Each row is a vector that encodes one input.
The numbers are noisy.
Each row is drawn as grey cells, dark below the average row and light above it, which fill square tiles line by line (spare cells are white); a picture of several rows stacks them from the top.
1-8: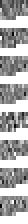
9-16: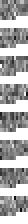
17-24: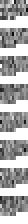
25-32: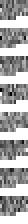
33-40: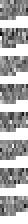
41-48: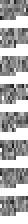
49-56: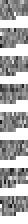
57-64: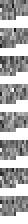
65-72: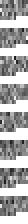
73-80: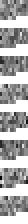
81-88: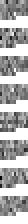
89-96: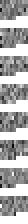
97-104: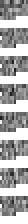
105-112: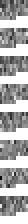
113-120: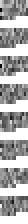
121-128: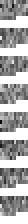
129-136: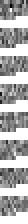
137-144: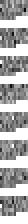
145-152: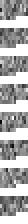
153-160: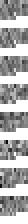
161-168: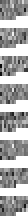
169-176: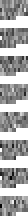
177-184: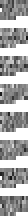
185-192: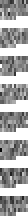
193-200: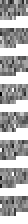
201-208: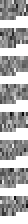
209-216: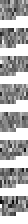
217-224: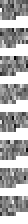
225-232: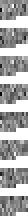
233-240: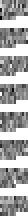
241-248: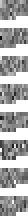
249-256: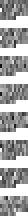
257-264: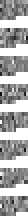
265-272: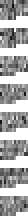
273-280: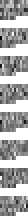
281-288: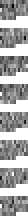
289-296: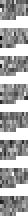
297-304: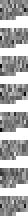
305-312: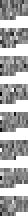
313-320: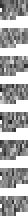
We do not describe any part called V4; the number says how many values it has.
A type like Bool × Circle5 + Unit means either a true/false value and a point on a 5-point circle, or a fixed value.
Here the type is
(Bool × Circle10 + List2(V4)) × Label7.
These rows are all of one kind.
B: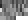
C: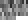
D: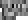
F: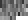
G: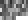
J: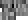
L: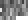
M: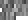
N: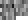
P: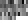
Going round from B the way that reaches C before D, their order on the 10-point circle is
B, F, P, G, M, C, L, N, D, J.
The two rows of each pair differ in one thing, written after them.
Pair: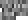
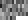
the true/false value
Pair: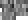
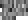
the label
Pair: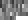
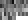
the label
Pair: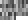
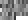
the place on the 10-point circle
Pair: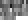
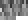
the place on the 10-point circle
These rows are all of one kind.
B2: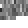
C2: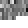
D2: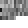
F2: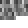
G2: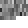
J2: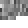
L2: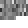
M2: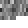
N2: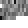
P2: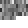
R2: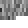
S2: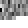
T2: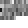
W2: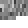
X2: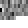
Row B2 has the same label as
G2, L2, M2 and P2.
